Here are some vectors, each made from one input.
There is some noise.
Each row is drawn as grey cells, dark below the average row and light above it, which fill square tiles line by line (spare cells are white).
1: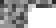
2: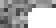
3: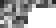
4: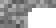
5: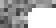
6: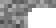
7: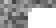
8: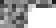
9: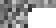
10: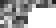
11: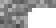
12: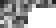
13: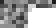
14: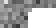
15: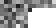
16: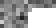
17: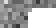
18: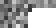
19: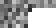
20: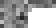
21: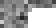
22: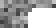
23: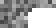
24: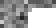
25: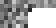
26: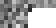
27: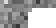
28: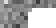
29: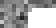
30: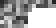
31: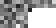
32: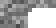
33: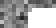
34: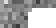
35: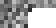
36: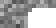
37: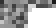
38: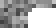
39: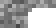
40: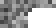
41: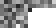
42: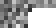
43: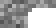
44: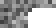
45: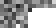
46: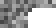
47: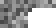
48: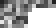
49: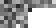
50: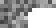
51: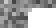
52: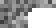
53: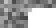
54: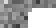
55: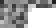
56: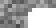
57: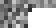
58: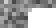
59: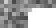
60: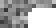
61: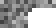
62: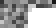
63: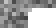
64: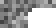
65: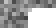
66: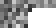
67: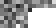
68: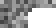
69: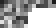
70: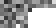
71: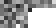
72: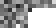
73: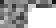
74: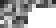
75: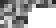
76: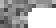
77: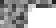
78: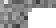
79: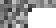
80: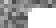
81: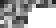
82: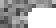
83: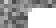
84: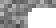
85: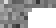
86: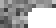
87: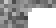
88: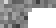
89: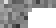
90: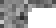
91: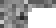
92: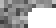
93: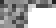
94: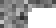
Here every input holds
a point on a 10-point line.
